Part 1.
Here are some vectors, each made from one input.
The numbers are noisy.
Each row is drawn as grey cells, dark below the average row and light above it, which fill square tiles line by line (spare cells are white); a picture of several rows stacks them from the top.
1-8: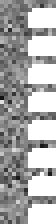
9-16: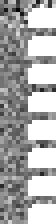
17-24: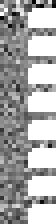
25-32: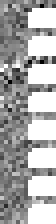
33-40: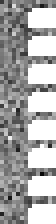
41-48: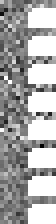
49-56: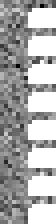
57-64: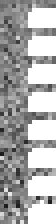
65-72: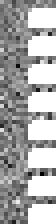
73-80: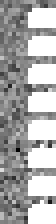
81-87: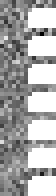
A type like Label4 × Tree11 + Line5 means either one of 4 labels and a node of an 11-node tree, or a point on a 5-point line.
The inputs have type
Line7 × (Line7 + Line8).
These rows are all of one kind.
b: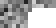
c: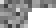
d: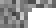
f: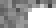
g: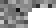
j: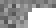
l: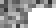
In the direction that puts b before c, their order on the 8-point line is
g, l, f, j, d, b, c.
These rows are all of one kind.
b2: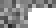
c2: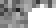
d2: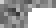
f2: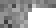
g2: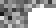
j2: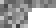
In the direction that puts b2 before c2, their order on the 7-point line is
j2, f2, b2, c2, d2, g2.
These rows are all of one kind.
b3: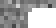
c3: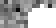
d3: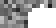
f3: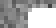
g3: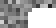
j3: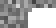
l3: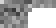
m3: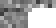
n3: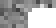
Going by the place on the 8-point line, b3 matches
f3, m3 and n3.
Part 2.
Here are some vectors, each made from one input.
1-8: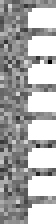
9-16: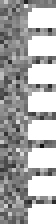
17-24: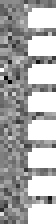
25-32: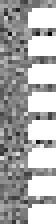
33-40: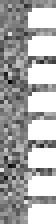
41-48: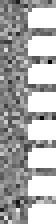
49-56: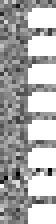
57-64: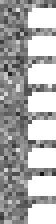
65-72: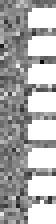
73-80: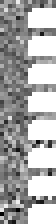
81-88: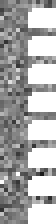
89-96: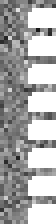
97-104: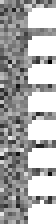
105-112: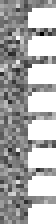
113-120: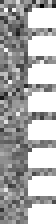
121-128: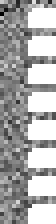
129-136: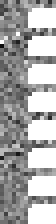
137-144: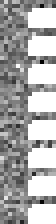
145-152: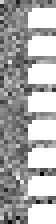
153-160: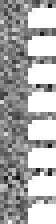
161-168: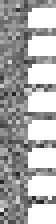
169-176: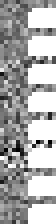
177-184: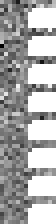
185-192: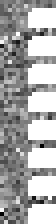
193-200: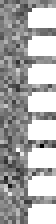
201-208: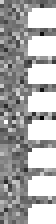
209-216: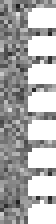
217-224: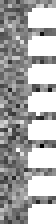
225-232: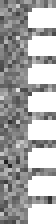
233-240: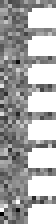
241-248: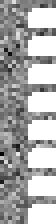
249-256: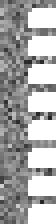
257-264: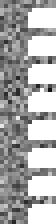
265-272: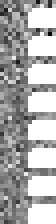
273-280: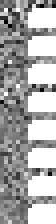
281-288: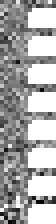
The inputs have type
Line10 × (Line10 + Line11).
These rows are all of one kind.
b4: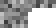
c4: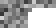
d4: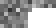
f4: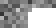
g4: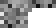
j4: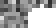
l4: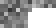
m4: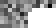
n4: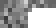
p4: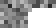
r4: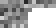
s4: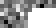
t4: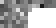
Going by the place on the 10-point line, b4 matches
r4 and s4.
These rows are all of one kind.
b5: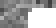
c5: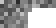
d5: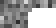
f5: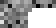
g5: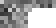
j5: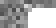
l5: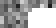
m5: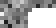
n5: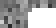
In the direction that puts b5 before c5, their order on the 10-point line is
g5, f5, j5, m5, b5, c5, n5, d5, l5.
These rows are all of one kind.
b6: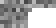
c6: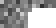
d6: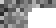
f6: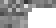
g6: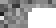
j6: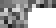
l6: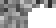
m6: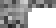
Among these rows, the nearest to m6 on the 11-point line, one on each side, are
j6 and l6.
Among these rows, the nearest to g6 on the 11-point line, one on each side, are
f6 and j6.
